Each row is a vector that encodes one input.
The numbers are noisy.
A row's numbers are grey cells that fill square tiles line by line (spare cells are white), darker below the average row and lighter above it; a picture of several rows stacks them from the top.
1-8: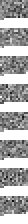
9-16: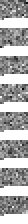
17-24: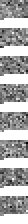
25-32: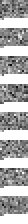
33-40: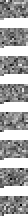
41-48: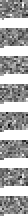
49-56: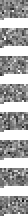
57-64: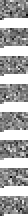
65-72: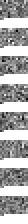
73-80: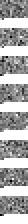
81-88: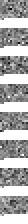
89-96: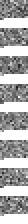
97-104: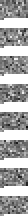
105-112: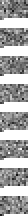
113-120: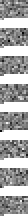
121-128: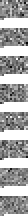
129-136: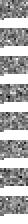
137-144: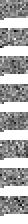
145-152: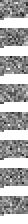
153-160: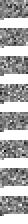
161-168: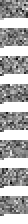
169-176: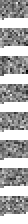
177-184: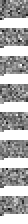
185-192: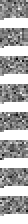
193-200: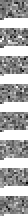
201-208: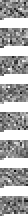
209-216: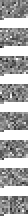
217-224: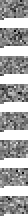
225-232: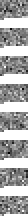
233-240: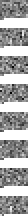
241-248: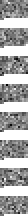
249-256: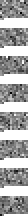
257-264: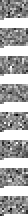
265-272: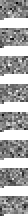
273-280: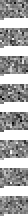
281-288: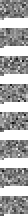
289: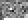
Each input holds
five labels (each one of 9) and a point on a 5-point line.
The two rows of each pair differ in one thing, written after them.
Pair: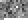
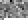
the place on the 5-point line
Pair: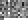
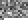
the place on the 5-point line
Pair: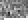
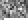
the place on the 5-point line
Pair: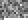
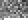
one of the five labels
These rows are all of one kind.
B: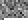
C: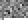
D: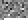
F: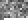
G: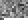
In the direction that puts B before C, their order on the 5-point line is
B, F, G, C, D.
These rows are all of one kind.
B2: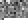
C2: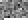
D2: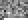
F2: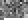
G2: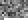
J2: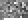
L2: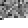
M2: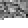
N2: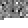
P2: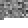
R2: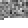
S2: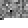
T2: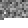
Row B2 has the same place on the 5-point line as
M2 and R2.
